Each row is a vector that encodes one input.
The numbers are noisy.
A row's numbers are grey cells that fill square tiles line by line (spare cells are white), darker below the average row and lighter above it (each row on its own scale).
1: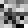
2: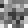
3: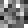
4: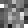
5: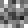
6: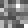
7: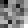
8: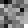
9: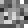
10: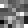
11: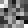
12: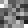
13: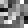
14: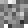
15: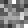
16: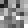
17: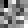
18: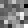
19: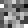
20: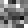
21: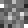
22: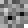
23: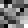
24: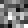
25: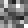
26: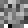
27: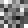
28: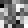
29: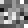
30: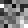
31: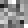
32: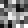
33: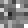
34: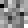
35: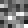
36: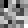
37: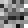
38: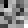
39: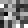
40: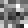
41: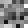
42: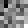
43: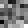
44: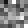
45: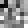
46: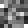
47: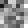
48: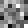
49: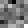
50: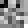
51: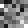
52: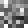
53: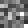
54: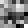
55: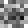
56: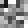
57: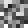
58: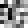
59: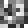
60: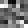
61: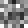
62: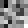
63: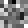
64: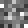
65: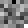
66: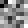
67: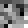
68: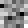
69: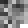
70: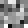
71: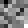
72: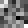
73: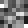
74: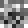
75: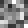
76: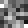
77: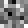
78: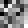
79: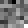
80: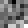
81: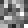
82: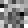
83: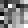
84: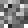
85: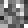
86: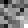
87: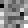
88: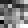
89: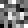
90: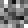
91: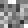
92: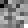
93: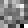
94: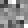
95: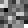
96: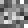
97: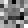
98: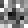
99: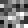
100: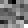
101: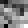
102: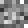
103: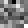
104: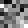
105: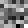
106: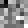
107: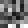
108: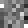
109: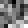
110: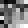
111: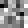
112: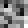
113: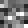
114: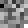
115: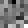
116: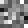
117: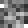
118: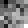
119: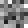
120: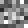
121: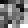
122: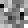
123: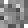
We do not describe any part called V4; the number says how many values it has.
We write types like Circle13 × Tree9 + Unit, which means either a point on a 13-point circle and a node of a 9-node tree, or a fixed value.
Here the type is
List2(Bool × V4).
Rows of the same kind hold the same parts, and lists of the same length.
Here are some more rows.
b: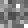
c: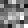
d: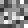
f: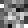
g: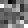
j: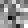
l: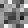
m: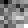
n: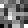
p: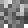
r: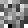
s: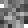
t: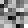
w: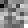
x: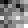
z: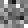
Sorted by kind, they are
b, j, l, p, r, t, w, z
c, f, g, m, n, s, x
d

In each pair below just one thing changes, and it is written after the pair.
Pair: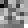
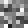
the true/false value in item 1 of the list
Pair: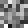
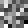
the value of V4 in item 1 of the list
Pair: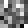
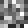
the value of V4 in item 2 of the list
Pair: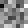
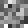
the true/false value in item 1 of the list
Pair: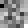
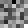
the value of V4 in item 2 of the list
